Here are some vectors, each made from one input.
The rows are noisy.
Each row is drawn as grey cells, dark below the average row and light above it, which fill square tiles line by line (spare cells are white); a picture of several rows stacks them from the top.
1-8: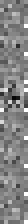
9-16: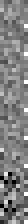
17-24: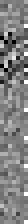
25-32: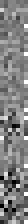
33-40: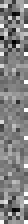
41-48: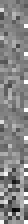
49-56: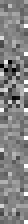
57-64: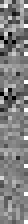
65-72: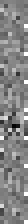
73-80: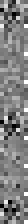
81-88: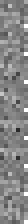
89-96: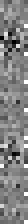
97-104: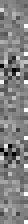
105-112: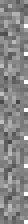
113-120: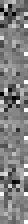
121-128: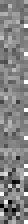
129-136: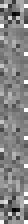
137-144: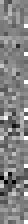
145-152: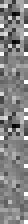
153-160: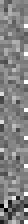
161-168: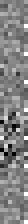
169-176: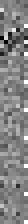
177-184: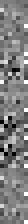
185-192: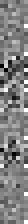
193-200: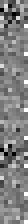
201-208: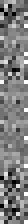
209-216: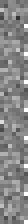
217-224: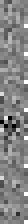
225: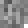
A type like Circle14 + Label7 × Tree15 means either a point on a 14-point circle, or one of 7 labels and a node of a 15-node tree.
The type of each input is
Bool × (Line5 + Line11) + Line7.
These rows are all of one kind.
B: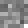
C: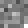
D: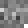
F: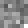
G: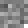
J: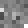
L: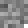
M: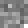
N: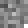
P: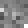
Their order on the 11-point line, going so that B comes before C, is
D, N, L, G, B, M, F, P, J, C.
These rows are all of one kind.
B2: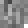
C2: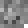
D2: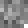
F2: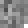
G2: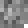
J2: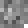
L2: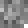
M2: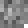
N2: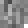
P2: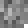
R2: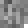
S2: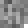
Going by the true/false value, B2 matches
F2, N2, R2 and S2.
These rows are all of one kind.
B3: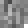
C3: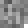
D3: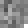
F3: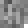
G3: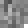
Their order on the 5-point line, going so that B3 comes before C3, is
D3, G3, B3, F3, C3.
